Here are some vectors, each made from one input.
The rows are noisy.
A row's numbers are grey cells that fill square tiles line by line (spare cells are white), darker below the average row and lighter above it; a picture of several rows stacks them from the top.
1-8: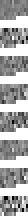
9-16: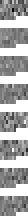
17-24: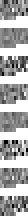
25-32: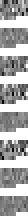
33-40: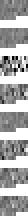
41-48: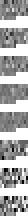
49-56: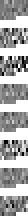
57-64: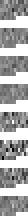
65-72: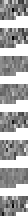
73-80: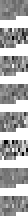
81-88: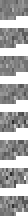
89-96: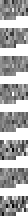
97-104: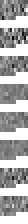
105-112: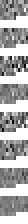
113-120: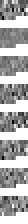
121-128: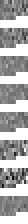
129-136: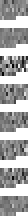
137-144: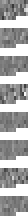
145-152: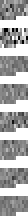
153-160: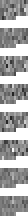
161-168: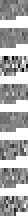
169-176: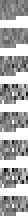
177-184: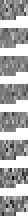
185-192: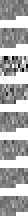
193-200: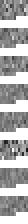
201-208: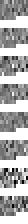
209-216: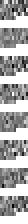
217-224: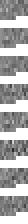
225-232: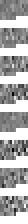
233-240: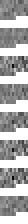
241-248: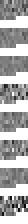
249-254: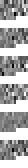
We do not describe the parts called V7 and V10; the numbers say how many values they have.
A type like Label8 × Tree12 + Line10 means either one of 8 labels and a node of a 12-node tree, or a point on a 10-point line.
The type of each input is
Bool × (Line9 + V7) + V10.
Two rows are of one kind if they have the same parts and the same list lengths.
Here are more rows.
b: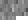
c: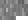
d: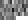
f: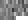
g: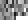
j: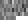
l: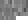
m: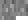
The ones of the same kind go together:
b, l
c, d, f, j, m
g

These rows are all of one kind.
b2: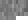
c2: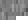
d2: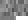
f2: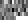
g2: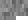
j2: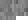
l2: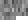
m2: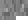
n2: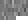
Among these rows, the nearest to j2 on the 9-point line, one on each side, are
f2 and n2.
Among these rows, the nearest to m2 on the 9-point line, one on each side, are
c2 and l2.
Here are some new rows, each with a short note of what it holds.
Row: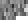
a value of V10
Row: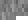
a true/false value and a value of V7
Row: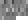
a true/false value and a value of V7
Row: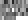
a true/false value and a value of V7
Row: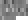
a true/false value and a value of V7
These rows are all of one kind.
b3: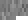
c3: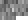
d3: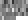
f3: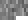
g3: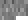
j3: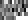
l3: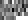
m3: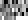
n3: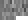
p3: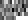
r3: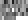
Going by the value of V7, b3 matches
d3, j3, l3 and m3.
